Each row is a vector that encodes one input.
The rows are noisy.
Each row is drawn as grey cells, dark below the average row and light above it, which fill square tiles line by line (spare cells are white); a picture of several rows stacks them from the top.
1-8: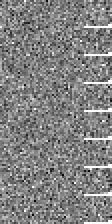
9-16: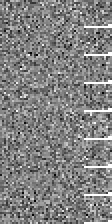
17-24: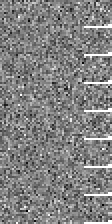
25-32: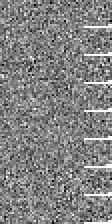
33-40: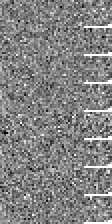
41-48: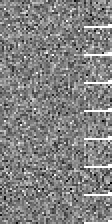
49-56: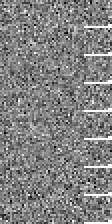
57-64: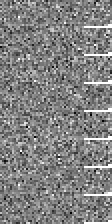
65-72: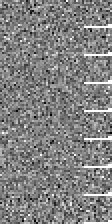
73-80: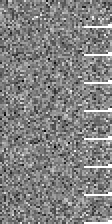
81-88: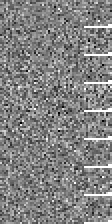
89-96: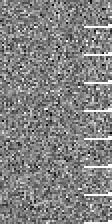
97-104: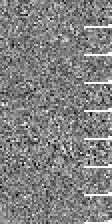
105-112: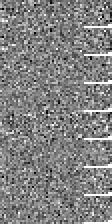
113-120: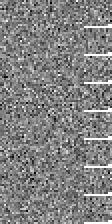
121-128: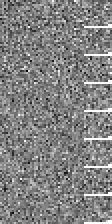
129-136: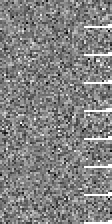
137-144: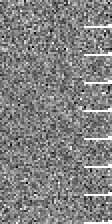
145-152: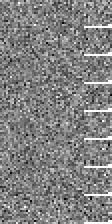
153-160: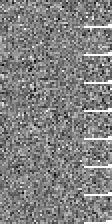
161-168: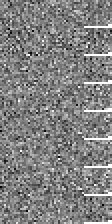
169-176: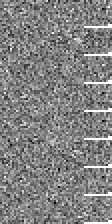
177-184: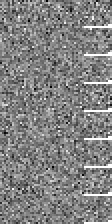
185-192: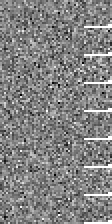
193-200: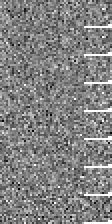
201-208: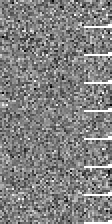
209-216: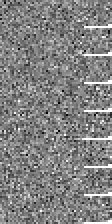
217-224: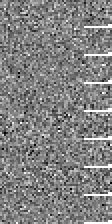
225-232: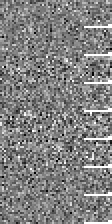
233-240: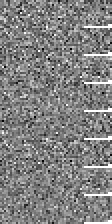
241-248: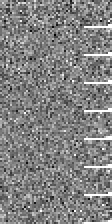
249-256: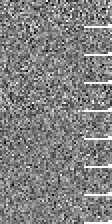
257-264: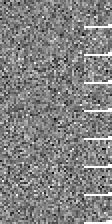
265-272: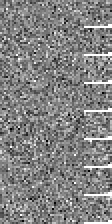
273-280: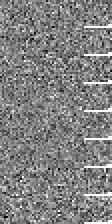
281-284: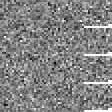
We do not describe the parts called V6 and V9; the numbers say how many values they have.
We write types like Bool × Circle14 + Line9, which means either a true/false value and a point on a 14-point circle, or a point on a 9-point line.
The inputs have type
Bool × Line7 + List2(Line5) + V6 × V9.
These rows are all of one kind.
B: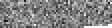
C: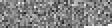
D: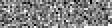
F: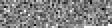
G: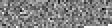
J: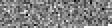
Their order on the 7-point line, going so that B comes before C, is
J, D, G, B, F, C.
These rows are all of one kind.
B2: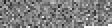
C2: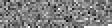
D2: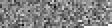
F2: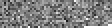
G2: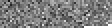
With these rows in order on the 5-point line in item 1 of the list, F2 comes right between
B2 and C2.
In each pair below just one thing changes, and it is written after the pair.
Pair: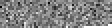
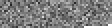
the place on the 5-point line in item 1 of the list
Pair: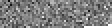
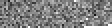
the place on the 5-point line in item 1 of the list
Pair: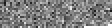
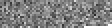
the place on the 5-point line in item 2 of the list
